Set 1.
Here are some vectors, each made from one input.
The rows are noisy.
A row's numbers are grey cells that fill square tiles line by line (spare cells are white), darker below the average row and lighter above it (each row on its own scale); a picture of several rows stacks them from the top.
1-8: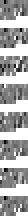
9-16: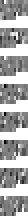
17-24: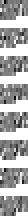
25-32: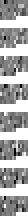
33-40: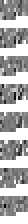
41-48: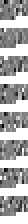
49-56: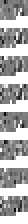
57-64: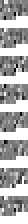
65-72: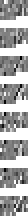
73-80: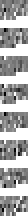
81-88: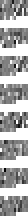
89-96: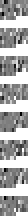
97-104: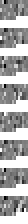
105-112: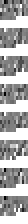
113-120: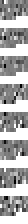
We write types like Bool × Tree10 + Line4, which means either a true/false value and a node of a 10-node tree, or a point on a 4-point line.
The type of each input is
Bool × Tree10.
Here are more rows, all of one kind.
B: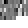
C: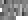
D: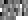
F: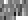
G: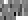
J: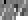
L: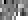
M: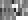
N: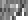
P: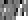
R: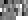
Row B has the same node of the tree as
D, M, P and R.
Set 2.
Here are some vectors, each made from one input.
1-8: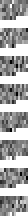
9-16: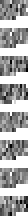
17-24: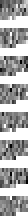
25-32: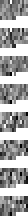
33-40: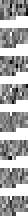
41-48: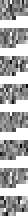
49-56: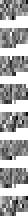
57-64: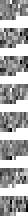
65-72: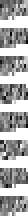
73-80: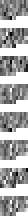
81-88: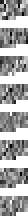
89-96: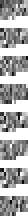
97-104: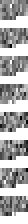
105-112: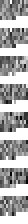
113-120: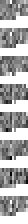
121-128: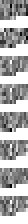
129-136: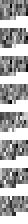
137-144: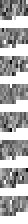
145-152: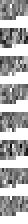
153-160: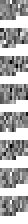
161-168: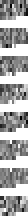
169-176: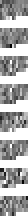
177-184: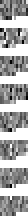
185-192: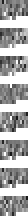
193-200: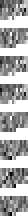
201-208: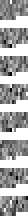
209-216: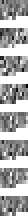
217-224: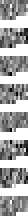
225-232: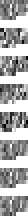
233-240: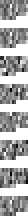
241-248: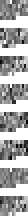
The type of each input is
Bool × Bool × Bool × Bool + Line7.
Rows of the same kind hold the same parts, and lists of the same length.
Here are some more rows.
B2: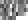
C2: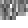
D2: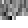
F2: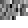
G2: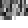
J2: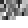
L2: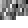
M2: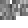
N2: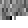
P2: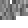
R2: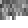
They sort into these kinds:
B2, C2, D2, G2, J2, L2, N2, R2
F2, M2, P2

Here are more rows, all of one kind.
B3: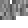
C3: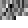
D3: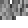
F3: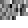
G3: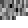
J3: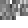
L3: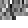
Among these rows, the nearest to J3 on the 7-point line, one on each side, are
B3 and F3.
